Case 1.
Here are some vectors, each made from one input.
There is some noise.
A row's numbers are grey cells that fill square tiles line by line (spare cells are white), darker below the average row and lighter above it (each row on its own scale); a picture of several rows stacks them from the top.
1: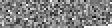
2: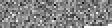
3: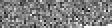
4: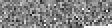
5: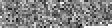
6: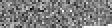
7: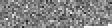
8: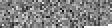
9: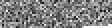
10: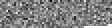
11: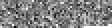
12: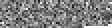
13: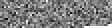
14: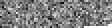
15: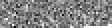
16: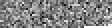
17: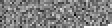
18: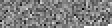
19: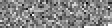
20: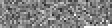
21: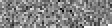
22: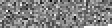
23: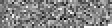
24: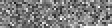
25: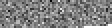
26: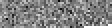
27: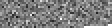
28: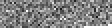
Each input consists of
three true/false values.
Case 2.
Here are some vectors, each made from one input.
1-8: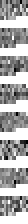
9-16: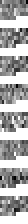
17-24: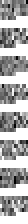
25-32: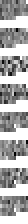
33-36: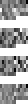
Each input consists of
either a fixed value, or three true/false values.
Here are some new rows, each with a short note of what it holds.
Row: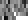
three true/false values
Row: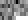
a fixed value
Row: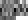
three true/false values
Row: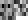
three true/false values
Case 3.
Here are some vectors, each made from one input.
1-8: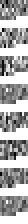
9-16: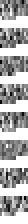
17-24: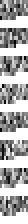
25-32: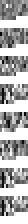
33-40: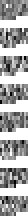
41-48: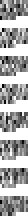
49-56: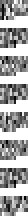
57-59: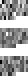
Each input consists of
one of 10 labels.
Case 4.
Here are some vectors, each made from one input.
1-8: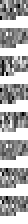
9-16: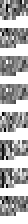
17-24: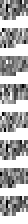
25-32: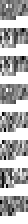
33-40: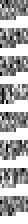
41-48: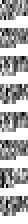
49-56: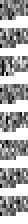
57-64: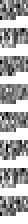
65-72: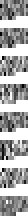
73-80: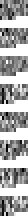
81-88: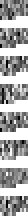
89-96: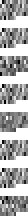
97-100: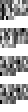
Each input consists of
one of 8 labels.
